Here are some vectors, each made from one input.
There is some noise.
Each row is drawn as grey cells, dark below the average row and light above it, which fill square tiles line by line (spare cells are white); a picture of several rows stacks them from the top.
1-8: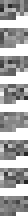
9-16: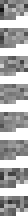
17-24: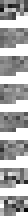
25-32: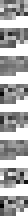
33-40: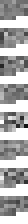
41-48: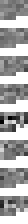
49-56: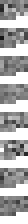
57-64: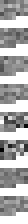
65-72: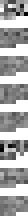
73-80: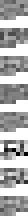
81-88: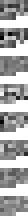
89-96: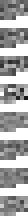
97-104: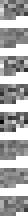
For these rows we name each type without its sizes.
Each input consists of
a point on a circle.
